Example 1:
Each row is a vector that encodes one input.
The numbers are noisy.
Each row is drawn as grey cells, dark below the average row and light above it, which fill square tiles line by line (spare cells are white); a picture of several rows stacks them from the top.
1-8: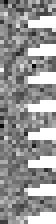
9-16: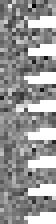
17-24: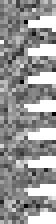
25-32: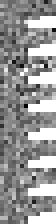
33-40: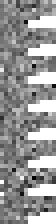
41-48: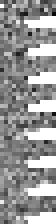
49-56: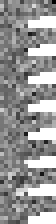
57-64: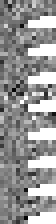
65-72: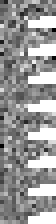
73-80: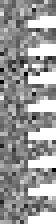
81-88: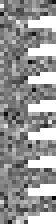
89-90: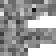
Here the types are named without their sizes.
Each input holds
either a point on a circle, or a fixed value.
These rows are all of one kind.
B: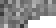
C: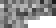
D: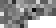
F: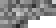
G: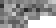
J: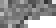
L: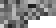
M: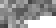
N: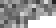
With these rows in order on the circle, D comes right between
B and N.
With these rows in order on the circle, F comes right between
J and L.
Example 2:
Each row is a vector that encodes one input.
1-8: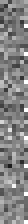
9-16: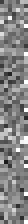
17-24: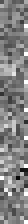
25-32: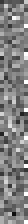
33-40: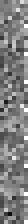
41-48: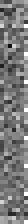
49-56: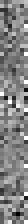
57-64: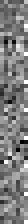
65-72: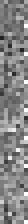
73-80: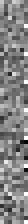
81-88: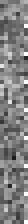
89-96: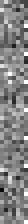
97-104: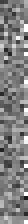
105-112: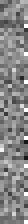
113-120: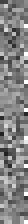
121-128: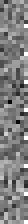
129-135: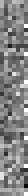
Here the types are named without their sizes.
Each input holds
four true/false values.
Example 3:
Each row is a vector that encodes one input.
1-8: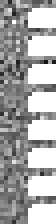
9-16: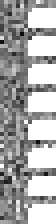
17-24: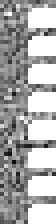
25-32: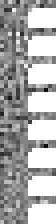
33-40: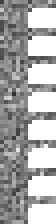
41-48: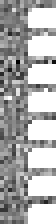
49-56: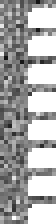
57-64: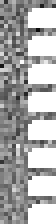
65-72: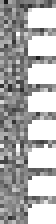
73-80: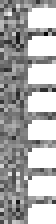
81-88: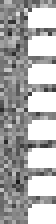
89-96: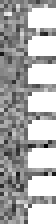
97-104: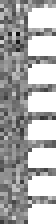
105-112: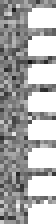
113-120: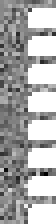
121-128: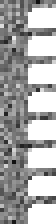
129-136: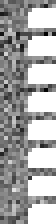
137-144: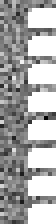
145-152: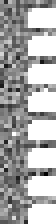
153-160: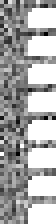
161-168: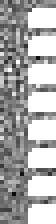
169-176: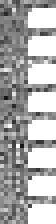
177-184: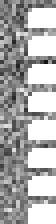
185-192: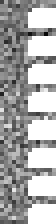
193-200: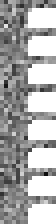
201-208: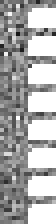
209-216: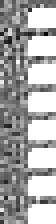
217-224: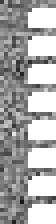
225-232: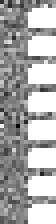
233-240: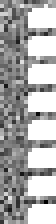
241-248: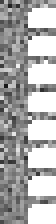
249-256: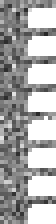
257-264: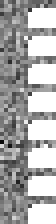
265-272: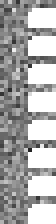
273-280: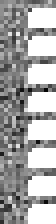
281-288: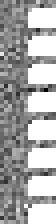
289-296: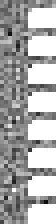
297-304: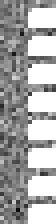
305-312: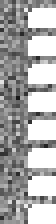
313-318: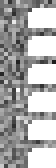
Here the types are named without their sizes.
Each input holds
a point on a line.
